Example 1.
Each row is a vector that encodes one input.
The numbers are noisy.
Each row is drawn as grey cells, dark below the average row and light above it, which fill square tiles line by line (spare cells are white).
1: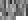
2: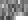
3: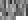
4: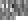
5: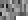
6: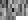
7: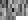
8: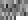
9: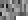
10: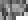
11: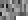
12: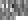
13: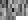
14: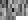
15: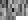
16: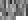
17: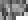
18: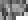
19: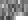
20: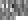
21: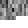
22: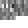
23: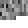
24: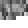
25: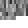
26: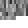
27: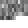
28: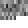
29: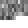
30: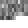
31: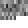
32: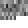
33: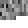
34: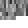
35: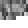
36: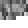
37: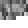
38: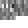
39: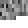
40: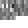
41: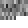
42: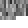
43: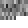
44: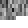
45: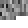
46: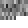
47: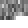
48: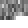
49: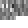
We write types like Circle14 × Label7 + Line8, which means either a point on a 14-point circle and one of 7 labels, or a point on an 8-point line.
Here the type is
Line7.
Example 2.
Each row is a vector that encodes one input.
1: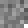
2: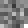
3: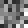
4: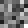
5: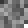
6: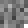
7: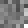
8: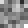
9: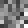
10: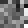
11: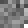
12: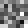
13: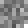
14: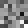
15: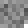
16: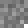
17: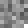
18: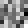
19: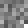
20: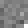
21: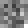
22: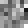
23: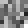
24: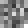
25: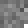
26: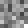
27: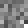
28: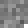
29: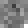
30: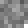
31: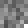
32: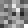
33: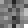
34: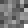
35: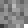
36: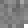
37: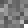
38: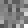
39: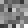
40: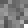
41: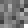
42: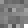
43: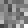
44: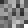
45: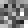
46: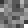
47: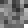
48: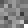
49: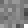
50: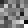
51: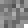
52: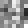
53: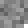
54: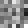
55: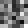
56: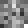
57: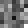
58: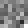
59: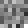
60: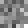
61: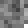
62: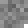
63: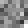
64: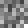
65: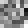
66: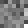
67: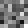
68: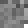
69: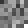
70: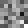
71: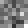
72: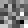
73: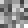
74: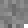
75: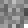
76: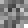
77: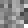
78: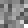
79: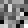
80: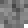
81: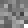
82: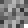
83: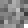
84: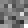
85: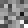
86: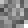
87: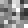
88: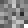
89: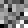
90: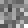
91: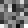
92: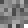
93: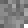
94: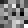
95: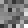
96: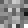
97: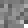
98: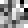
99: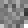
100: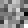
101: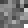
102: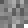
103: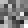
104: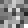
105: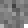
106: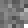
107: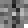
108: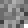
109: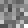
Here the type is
Line10.
